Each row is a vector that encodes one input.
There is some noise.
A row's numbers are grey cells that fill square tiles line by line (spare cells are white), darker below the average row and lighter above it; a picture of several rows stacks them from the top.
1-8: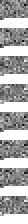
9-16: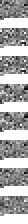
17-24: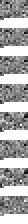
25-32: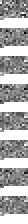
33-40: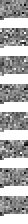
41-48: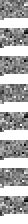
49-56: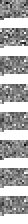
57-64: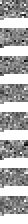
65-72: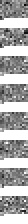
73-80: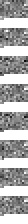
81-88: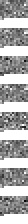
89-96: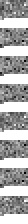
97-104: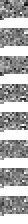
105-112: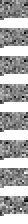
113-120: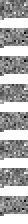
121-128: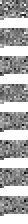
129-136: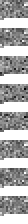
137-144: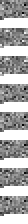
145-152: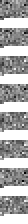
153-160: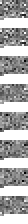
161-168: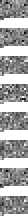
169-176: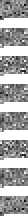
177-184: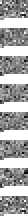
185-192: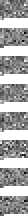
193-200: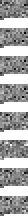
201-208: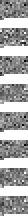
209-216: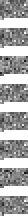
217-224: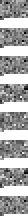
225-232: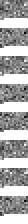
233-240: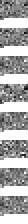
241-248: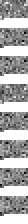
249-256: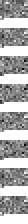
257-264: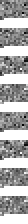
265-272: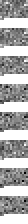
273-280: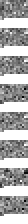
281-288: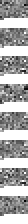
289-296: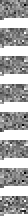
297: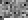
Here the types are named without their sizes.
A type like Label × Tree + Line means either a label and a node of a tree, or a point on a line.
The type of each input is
Bool × (Circle + Unit).
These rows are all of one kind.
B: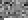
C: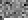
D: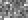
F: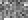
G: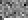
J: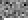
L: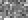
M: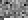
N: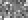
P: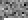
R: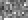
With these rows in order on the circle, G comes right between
C and J.
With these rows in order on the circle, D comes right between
N and P.
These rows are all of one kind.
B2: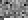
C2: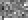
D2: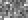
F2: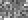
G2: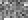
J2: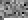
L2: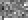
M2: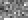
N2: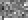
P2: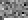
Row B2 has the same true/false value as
J2 and P2.
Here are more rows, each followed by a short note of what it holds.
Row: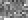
a point on a circle and a true/false value
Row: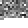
a true/false value
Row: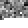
a true/false value
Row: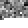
a true/false value
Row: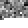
a true/false value
